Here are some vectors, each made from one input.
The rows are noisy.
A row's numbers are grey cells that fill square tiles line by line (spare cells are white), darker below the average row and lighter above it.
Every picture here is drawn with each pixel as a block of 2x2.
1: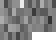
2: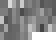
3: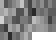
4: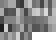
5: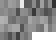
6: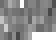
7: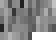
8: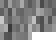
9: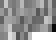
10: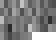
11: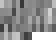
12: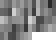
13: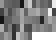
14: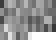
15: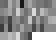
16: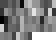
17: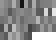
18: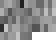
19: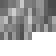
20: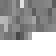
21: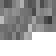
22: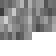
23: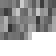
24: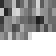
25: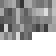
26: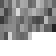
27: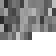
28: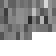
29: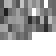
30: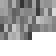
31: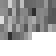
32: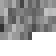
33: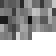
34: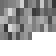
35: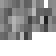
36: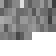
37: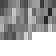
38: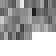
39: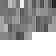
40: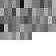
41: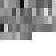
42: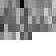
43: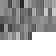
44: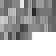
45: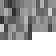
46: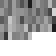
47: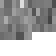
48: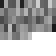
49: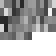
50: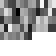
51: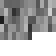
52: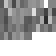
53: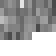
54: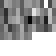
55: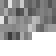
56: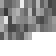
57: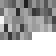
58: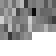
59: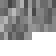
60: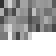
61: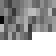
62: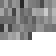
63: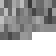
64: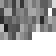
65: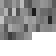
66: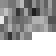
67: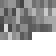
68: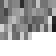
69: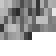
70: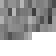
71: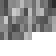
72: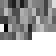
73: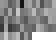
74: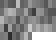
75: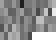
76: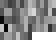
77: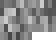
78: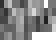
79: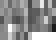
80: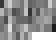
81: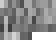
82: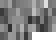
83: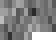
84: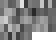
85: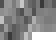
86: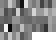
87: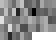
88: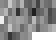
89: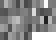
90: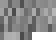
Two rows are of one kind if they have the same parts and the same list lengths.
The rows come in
2 kinds.
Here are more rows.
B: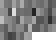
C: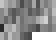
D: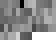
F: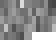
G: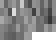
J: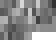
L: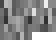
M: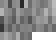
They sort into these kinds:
B, C, F, G, L, M
D, J

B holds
two labels (each one of 5) and a point on a 5-point line.
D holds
two labels (each one of 5) and a point on each of two 3-point lines.
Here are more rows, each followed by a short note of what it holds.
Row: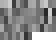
two labels (each one of 5) and a point on each of two 3-point lines
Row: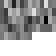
two labels (each one of 5) and a point on each of two 3-point lines
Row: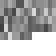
two labels (each one of 5) and a point on a 5-point line
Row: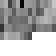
two labels (each one of 5) and a point on each of two 3-point lines
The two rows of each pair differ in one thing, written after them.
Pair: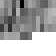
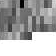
the place on one of the two 3-point lines
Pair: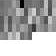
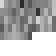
the place on one of the two 3-point lines
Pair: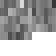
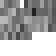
the place on one of the two 3-point lines
